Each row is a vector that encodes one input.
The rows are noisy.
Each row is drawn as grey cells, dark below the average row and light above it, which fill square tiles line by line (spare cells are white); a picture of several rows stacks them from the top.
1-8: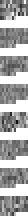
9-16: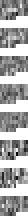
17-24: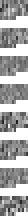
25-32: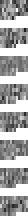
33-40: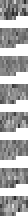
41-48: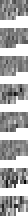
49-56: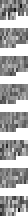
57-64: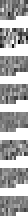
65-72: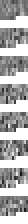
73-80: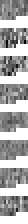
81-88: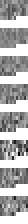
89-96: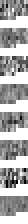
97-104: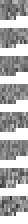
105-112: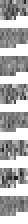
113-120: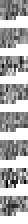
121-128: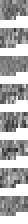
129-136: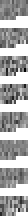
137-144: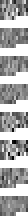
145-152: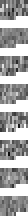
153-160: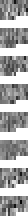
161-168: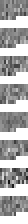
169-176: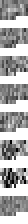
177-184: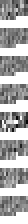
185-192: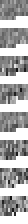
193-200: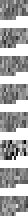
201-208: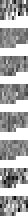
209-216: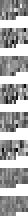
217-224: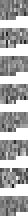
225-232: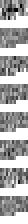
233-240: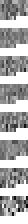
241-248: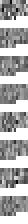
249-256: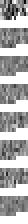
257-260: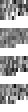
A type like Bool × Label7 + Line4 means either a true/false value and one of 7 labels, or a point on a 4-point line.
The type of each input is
Bool × (Line9 + Line11).
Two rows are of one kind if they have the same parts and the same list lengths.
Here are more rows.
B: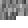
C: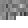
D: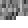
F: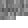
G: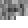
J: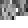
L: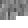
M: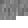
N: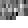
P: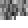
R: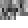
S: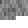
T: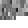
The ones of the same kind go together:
B, F, N, R, S, T
C, D, G, J, L, M, P

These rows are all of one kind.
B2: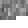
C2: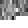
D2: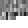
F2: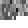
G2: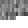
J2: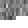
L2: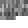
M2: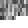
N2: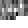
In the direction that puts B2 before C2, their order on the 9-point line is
N2, M2, F2, J2, G2, D2, L2, B2, C2.
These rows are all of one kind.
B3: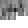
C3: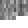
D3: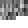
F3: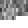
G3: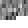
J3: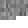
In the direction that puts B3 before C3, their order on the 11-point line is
D3, B3, F3, J3, C3, G3.
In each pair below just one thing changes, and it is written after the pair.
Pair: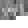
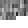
the true/false value
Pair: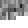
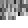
the true/false value
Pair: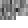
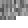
the place on the 11-point line
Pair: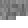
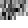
the true/false value
